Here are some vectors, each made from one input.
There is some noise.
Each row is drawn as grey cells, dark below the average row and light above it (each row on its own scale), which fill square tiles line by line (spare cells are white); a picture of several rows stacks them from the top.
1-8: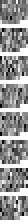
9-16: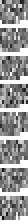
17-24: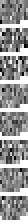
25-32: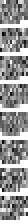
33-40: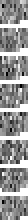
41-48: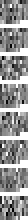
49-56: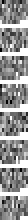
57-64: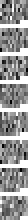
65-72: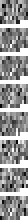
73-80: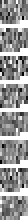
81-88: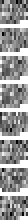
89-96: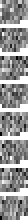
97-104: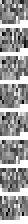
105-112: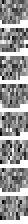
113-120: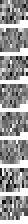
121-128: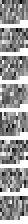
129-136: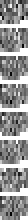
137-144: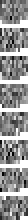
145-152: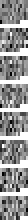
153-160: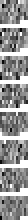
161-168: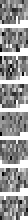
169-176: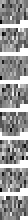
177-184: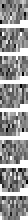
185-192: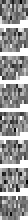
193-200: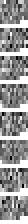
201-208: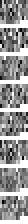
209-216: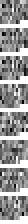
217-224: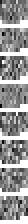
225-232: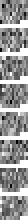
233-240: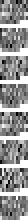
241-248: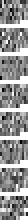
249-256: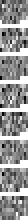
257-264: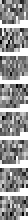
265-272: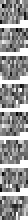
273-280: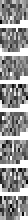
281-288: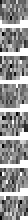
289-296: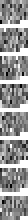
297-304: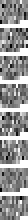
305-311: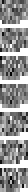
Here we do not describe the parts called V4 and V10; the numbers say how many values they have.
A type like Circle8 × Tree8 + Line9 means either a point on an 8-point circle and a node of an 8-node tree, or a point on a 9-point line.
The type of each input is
Bool × V4 × V10 + List3(Line5).
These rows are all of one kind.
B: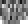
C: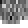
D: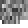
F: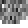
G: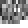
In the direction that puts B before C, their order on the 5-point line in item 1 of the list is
D, F, B, C, G.
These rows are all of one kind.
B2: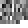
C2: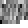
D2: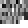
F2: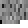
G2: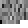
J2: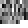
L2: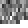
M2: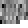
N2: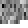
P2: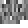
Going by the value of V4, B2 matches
F2, G2, J2 and P2.
